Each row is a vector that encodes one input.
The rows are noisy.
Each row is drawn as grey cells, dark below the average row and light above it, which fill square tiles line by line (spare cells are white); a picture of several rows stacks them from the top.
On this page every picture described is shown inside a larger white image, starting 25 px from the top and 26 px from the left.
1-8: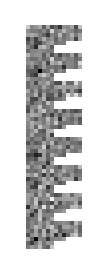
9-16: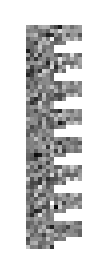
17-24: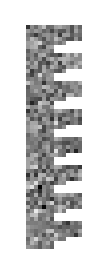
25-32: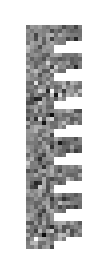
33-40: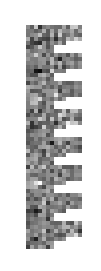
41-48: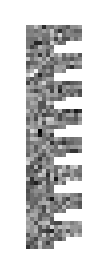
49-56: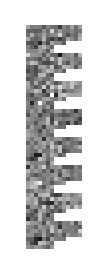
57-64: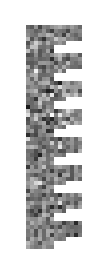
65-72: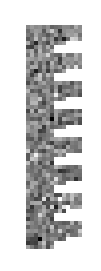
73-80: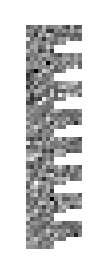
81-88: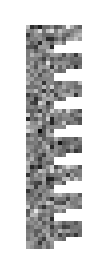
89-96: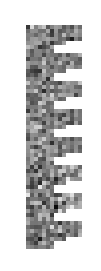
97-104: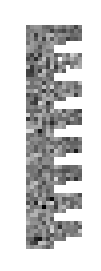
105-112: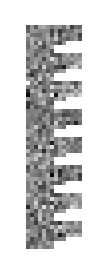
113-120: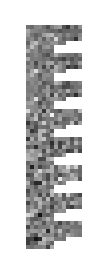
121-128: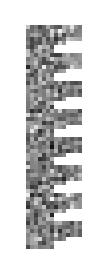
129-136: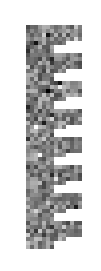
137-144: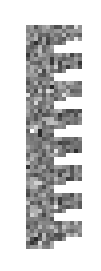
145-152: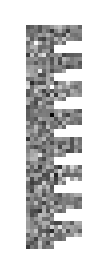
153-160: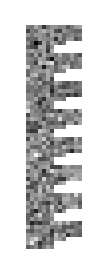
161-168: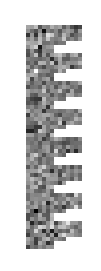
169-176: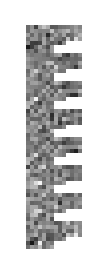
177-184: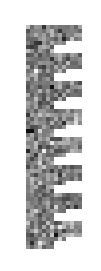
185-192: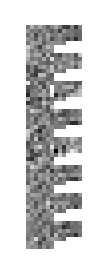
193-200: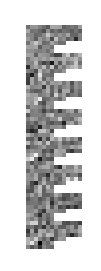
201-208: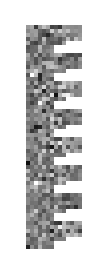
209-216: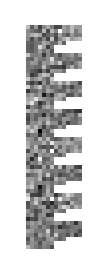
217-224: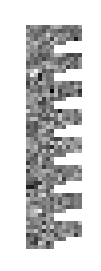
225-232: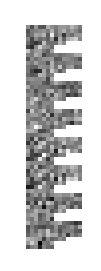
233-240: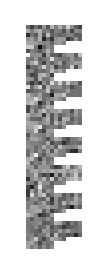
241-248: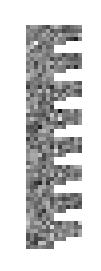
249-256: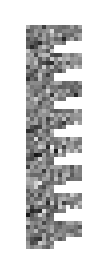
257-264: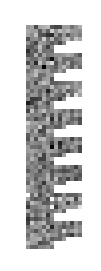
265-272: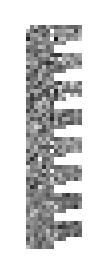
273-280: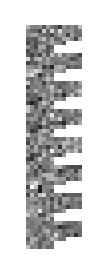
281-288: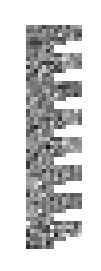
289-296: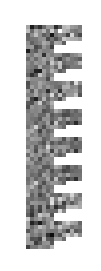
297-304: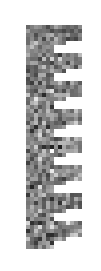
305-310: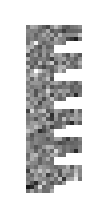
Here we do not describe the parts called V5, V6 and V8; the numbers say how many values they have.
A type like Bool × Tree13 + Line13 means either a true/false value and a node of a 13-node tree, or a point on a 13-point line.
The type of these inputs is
((Line9 + V6) × V8 + Tree11 × Tree12) × V5.
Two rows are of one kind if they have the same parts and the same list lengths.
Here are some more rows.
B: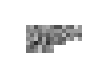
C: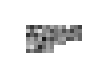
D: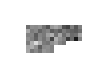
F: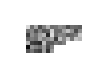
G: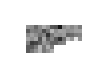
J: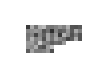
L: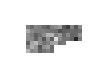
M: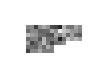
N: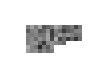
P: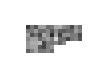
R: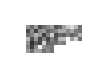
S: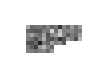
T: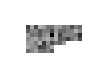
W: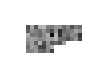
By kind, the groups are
B, F, G, M, R, S
C, J, N, T, W
D, L, P

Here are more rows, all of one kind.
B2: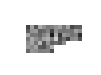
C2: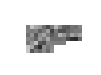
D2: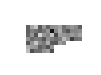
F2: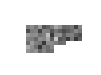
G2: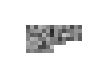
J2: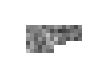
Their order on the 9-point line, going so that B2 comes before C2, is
G2, J2, D2, B2, F2, C2.
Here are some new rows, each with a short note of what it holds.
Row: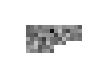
a point on a 9-point line, a value of V5 and a value of V8
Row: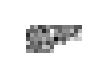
a node of an 11-node tree, a node of a 12-node tree and a value of V5
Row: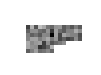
a point on a 9-point line, a value of V5 and a value of V8
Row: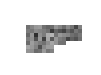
a point on a 9-point line, a value of V5 and a value of V8
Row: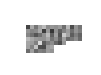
a point on a 9-point line, a value of V5 and a value of V8
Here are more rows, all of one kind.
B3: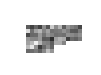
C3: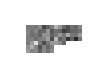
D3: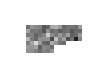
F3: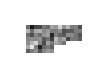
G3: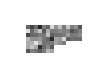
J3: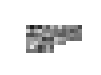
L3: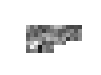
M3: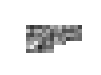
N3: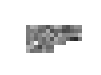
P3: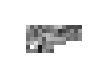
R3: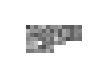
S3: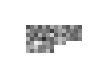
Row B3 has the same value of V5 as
F3, G3, J3 and M3.
